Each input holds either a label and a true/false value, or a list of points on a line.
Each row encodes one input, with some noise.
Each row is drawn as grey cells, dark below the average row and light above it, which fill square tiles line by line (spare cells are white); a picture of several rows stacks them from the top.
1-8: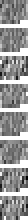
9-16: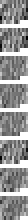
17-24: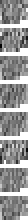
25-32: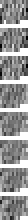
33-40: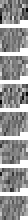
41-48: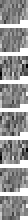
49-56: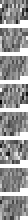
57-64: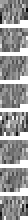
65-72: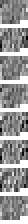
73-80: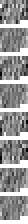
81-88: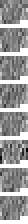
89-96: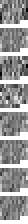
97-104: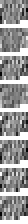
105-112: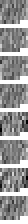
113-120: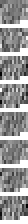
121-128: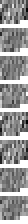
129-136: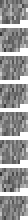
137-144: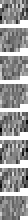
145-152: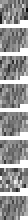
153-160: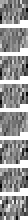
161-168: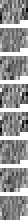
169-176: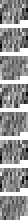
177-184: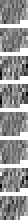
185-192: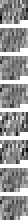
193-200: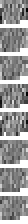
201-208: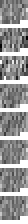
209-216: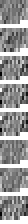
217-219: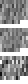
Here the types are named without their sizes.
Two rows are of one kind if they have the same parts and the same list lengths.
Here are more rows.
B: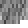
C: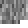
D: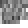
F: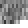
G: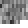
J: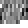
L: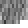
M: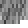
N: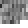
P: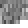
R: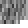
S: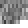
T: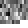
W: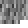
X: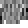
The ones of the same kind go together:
B, C, L, M, R, W
D, F, G, N, P, S
J, X
T

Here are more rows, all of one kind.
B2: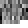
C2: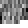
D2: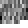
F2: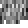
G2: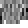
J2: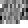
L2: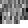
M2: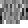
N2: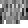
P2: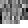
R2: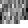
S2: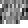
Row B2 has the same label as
C2, L2, P2 and S2.
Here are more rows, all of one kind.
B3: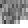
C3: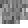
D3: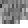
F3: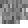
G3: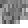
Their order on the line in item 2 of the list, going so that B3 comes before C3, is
B3, D3, G3, C3, F3.
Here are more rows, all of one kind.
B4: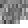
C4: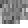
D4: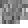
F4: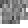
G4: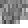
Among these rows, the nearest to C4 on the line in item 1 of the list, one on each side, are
D4 and F4.
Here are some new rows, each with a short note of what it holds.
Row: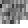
a list of two items
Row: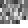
the empty list
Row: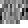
a label and a true/false value
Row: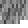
a list of one item
